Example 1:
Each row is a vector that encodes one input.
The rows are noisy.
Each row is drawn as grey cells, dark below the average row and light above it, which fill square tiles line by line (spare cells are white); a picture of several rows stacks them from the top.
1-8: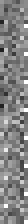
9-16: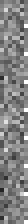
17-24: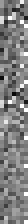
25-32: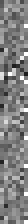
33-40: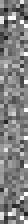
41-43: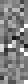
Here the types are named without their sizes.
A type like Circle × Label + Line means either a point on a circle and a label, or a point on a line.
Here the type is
List(Line).
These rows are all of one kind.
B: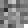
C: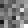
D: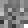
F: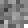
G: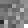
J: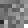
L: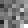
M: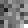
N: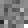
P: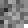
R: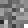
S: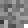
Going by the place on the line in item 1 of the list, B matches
D and S.
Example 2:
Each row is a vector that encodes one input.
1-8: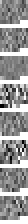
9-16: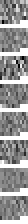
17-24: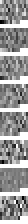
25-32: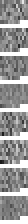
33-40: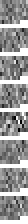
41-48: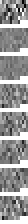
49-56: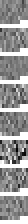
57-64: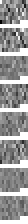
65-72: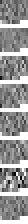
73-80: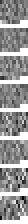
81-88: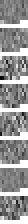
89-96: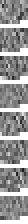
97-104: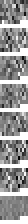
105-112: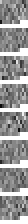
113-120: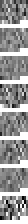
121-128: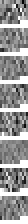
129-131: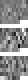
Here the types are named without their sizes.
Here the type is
List(Line).
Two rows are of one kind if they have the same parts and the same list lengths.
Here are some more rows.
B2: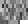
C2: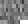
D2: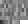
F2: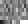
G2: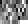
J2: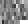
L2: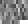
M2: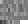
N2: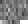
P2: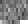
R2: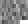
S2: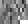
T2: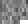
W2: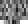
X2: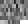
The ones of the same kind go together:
B2
C2, J2, L2, N2, P2, R2, S2, W2, X2
D2, F2, G2, M2, T2

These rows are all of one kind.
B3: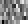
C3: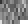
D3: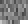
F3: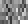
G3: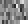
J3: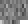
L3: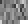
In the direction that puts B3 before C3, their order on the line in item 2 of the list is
D3, J3, B3, G3, L3, F3, C3.
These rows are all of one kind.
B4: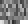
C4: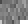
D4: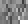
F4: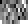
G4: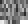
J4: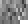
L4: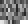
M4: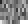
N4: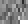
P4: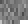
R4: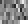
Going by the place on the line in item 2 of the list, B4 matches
C4, D4 and N4.
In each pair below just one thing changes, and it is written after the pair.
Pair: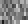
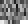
the place on the line in item 2 of the list
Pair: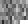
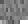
the place on the line in item 2 of the list
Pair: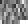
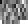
the place on the line in item 2 of the list
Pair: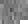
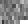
the place on the line in item 2 of the list
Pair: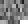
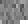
the place on the line in item 1 of the list
